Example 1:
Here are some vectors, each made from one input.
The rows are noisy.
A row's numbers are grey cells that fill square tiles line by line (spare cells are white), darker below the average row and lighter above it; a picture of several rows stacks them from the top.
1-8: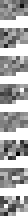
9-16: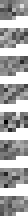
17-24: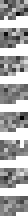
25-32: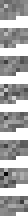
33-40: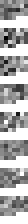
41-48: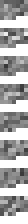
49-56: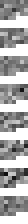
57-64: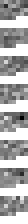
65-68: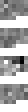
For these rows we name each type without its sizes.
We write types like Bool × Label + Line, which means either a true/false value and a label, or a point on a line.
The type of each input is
List(Line).
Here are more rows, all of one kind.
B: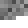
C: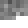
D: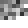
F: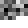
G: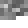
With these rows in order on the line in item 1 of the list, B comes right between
C and G.
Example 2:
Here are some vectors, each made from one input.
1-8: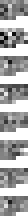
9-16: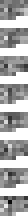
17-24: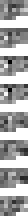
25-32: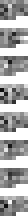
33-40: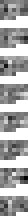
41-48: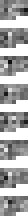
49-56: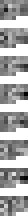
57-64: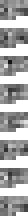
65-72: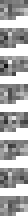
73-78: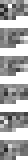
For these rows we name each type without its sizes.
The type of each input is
Bool × Line.
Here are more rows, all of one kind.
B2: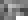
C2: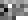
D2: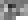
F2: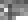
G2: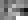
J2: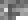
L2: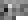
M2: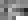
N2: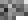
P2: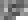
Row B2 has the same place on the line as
F2 and J2.
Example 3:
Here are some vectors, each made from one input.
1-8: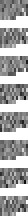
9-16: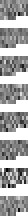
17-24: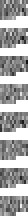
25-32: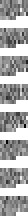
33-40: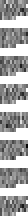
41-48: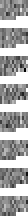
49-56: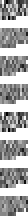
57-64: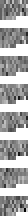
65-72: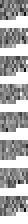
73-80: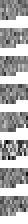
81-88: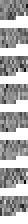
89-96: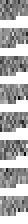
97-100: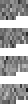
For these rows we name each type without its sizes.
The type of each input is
List(Line).
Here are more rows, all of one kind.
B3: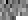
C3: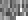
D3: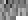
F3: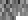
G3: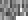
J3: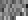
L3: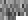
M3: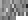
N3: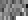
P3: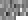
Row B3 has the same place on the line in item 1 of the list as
D3 and F3.
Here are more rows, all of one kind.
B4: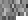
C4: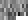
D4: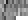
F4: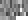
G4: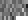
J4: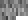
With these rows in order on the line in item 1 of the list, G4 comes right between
B4 and J4.
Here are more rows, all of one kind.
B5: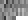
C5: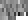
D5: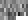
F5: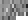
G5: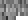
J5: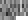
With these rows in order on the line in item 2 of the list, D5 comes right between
C5 and J5.
